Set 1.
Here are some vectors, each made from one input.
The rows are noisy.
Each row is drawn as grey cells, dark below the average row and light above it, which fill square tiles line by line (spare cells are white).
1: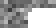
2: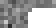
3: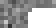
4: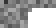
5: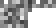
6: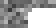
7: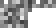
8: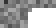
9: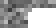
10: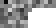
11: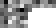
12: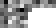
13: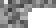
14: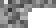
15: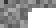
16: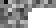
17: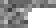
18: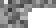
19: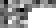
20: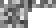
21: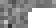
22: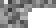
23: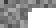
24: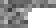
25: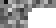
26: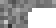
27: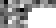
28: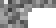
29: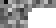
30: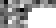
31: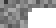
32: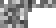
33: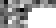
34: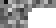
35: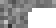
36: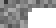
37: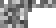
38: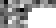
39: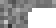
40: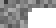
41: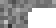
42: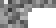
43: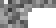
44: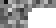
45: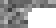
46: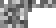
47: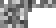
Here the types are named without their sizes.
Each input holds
a point on a line.
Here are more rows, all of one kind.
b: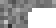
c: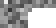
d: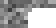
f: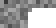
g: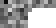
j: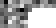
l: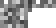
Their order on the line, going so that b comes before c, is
j, g, f, b, d, c, l.
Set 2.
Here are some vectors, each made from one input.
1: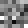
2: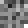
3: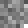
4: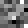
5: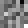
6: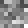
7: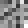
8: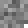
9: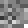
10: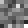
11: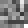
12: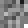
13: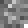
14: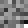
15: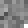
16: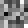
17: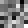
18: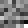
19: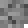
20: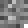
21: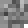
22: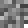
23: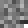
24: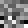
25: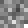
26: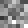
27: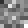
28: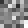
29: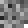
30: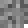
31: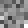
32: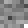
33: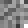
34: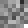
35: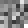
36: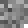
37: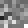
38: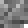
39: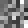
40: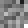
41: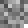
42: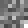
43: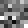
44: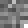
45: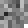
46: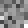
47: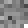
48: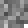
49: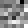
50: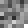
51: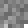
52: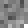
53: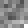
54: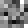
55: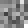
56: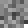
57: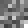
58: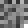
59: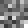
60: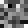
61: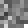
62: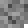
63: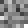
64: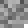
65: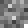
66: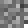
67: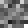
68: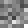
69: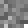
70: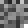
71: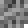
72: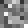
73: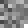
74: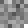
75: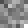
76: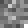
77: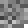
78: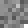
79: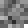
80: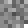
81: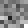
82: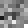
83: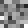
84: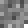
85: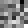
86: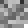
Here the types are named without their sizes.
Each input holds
a node of a tree.
